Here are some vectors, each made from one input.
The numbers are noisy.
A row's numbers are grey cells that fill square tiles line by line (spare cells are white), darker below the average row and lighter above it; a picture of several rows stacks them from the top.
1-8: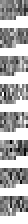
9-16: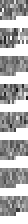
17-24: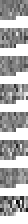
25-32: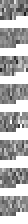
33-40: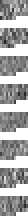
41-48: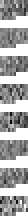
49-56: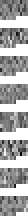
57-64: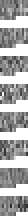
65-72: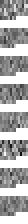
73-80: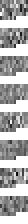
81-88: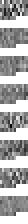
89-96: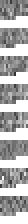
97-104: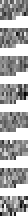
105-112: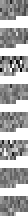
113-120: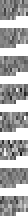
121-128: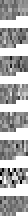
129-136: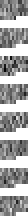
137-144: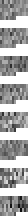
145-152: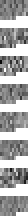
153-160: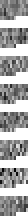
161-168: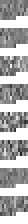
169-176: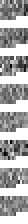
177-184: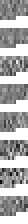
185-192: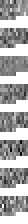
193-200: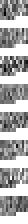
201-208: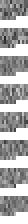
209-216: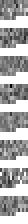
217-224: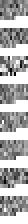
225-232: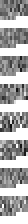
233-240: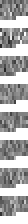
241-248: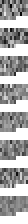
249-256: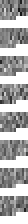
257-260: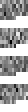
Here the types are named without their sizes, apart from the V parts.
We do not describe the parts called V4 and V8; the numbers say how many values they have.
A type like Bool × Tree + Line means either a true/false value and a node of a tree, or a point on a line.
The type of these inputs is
Bool × (Tree + V8) + V4.
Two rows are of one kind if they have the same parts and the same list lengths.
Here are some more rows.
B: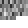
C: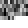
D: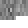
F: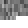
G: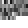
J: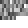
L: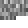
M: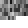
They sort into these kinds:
B, C, D, L
F, G, M
J

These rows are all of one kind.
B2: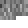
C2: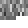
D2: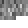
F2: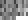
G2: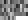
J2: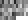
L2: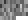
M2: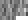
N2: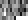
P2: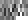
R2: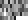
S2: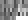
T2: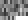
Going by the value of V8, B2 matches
F2, G2 and L2.
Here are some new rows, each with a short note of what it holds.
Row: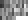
a value of V4
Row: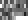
a value of V4
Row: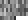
a true/false value and a value of V8
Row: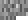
a node of a tree and a true/false value
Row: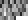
a true/false value and a value of V8
